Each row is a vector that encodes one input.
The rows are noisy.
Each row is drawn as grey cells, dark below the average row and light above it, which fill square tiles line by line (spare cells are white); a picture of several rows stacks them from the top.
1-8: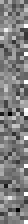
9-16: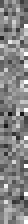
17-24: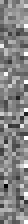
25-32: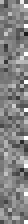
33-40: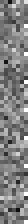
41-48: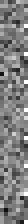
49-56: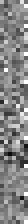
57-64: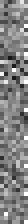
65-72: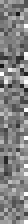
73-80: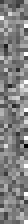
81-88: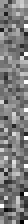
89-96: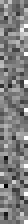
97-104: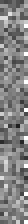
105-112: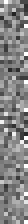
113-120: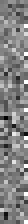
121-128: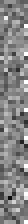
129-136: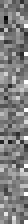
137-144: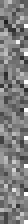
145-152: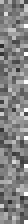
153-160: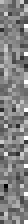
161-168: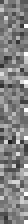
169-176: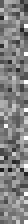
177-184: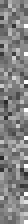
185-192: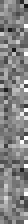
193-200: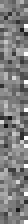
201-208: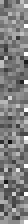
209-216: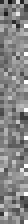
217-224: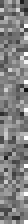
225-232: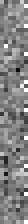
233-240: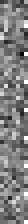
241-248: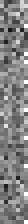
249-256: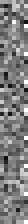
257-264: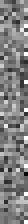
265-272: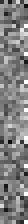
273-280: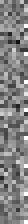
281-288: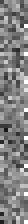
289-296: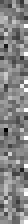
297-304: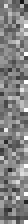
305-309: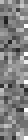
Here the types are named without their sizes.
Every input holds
a node of each of two trees.
